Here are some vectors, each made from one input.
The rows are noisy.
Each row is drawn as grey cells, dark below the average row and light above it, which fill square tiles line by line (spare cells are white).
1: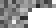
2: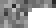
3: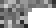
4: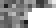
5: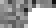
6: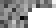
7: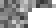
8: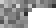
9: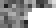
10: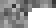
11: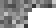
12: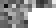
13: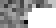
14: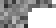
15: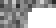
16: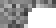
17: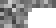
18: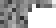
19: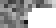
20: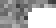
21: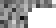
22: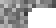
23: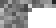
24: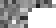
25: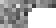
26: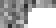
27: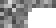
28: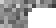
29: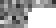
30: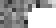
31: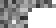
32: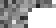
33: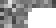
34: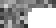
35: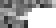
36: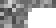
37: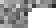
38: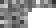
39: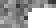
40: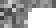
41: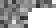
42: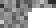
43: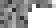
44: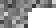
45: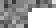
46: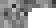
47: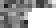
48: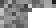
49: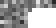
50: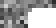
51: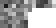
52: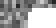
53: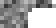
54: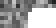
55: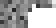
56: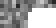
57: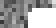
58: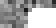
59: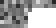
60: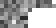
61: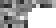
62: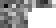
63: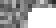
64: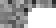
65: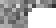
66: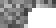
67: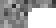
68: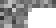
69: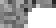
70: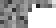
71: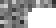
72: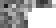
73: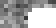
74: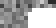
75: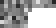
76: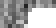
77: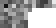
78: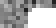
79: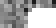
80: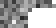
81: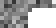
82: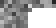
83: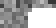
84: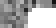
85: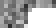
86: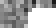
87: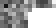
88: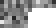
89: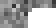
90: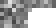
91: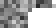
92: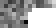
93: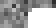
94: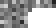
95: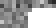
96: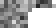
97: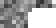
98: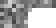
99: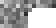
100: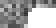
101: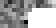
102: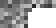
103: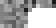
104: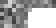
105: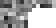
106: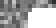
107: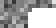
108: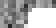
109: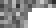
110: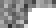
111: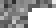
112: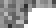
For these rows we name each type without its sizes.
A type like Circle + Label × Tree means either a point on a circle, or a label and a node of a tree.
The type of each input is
Circle + Line × Line.
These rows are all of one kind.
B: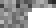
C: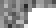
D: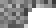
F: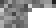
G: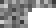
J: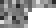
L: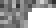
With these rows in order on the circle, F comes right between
B and C.
